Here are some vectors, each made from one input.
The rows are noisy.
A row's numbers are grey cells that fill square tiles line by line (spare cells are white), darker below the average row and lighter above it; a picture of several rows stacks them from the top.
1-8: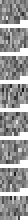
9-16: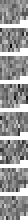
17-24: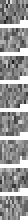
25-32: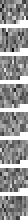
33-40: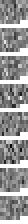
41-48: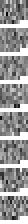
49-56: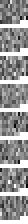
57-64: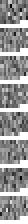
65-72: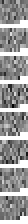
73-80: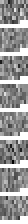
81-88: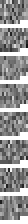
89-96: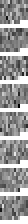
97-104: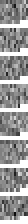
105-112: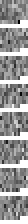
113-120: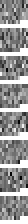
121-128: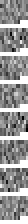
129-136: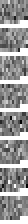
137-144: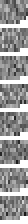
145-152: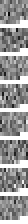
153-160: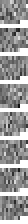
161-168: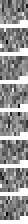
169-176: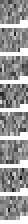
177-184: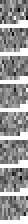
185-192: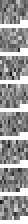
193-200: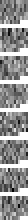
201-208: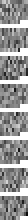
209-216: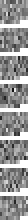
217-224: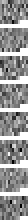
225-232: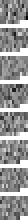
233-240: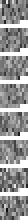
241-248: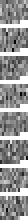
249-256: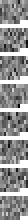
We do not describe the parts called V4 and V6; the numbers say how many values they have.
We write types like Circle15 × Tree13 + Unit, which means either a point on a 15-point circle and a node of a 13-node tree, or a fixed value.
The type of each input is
Label8 × V4 + Label9 × (Tree10 + V6).
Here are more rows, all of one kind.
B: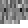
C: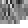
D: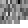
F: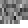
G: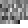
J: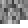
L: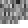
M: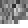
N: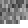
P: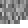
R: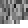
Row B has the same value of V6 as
D and R.
